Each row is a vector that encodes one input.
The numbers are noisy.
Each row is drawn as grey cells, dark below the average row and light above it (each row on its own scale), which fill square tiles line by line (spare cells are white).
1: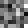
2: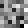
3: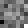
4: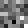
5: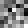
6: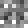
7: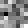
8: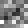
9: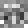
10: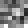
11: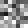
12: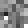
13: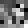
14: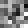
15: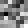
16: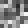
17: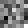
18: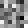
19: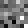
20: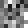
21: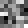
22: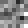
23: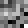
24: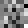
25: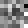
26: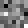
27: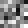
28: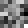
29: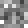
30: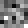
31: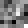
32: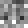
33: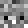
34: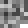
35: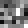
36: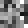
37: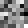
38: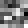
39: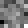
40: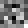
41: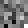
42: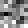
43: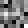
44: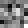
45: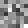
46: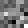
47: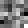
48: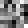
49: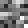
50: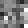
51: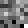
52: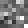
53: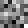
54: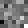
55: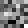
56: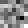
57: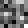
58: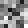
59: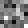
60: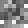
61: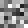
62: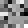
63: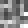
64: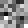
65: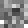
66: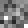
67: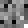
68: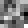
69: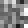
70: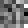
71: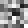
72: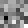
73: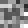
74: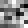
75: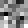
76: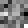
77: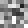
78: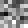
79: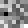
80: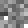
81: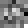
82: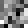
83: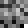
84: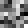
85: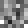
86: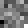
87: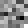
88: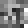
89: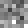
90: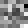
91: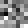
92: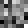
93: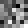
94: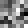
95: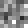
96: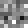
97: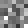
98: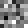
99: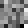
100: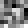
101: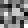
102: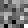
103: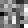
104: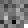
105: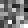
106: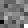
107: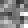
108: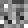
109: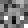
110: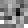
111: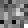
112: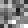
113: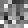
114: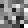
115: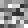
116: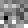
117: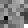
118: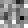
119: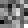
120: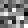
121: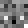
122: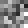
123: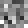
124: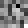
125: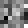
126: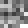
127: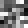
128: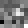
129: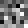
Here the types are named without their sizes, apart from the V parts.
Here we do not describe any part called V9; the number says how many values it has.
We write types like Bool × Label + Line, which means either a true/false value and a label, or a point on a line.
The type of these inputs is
Bool × (Line + V9).
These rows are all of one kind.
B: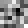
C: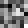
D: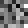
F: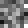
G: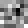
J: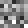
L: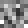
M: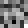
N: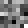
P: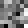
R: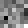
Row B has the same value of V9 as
C, G, M and R.
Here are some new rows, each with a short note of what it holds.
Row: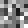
a point on a line and a true/false value
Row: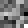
a true/false value and a value of V9
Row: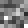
a point on a line and a true/false value
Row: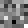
a point on a line and a true/false value
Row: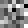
a point on a line and a true/false value
